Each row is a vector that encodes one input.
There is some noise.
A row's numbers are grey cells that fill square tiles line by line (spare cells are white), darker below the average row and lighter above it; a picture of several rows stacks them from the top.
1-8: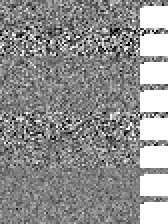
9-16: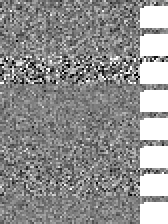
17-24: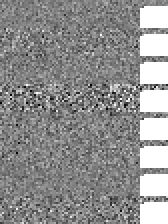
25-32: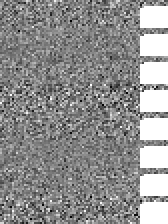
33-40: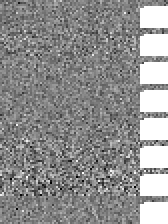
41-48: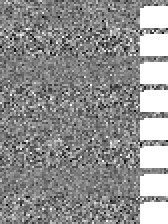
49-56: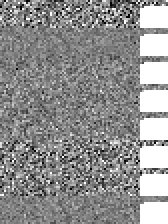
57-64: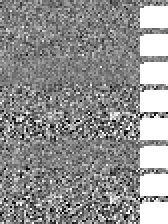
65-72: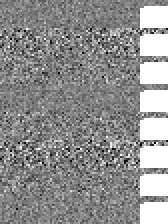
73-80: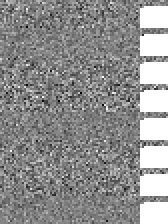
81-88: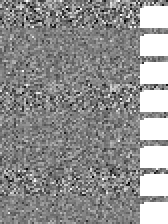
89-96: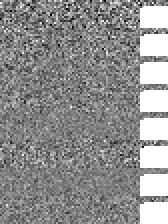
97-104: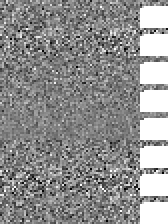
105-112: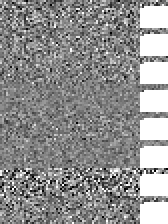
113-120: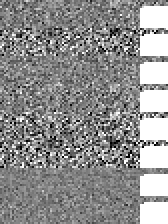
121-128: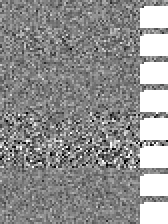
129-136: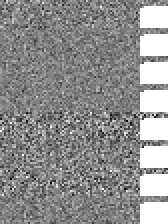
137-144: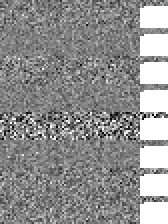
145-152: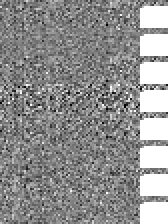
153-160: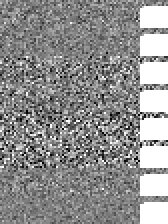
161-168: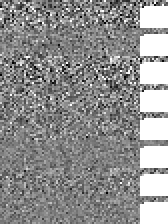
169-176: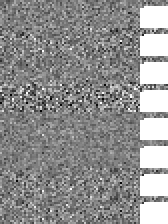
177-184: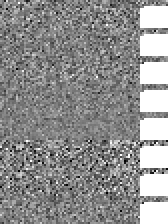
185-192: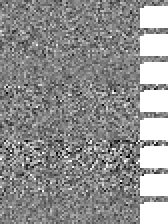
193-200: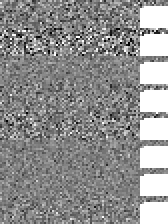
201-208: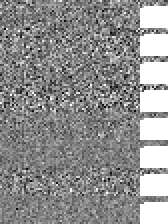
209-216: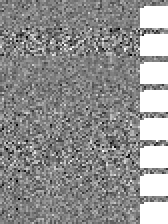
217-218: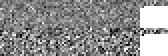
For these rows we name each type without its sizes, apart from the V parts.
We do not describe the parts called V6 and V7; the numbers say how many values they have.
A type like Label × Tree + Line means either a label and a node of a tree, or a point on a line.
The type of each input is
(Bool × Bool × Bool + V7) × V6 + Circle + Unit.
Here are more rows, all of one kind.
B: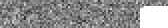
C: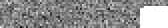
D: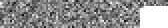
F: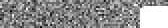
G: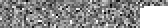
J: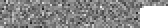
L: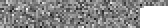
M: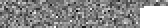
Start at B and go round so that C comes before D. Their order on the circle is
B, J, L, C, F, M, D, G.
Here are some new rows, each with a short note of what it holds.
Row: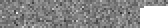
three true/false values and a value of V6
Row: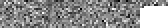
a point on a circle
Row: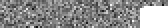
a fixed value
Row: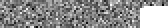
a fixed value
